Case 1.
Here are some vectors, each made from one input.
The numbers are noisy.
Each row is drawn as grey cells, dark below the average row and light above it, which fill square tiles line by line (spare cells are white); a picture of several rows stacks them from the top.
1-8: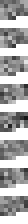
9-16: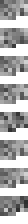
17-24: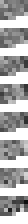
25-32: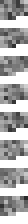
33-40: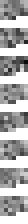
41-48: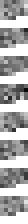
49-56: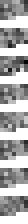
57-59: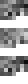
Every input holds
a point on a 5-point line and a true/false value.
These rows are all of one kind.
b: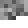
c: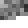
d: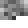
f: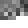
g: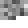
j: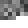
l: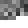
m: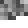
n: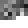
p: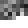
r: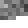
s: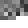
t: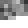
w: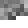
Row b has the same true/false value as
d, g, m and w.
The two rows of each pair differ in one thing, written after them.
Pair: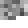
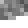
the true/false value
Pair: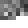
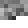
the true/false value
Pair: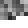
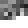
the true/false value
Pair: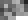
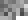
the true/false value
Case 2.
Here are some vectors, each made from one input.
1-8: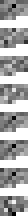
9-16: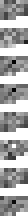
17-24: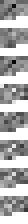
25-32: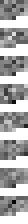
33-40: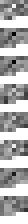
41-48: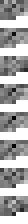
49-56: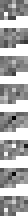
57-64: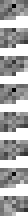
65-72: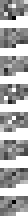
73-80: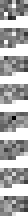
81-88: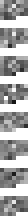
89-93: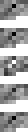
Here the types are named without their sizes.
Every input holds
a point on each of two lines, together with either a fixed value, or three true/false values.
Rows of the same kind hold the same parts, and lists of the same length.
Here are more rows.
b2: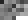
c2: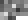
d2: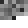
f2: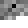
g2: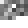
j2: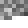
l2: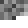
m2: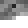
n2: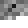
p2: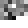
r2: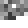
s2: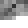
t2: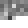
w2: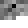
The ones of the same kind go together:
b2, d2, f2, l2, m2, n2, s2, w2
c2, g2, j2, p2, r2, t2

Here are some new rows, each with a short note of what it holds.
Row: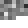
a point on each of two lines and three true/false values
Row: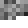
a point on each of two lines and three true/false values
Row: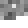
a point on each of two lines and three true/false values
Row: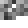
a point on each of two lines and three true/false values
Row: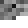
a point on each of two lines
